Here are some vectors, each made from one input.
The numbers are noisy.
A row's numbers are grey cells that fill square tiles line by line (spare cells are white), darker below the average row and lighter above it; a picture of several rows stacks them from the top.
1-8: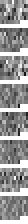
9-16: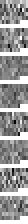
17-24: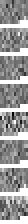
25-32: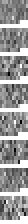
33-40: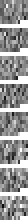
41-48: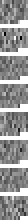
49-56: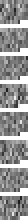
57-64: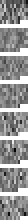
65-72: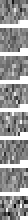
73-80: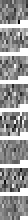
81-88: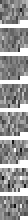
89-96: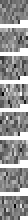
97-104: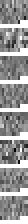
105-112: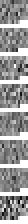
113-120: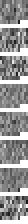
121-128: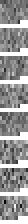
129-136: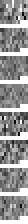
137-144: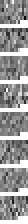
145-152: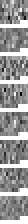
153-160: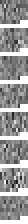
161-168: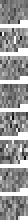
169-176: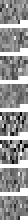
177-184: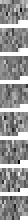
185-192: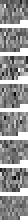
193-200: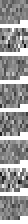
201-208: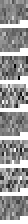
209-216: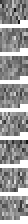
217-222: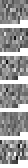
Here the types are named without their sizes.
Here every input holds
a point on a line and a true/false value, together with either a point on a line, or a node of a tree.
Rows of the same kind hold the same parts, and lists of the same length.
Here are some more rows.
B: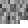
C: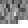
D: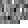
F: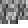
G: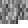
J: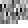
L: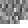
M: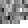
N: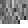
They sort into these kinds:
B, C, D, F, G, L, M
J, N

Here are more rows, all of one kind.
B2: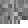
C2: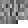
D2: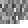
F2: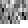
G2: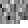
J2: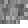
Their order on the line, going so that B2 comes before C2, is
F2, G2, B2, J2, D2, C2.
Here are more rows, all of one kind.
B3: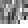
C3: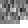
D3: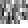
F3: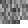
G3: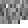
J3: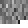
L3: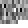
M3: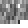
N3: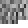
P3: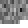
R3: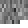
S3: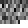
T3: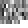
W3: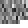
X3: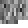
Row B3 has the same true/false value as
D3, F3, M3 and R3.
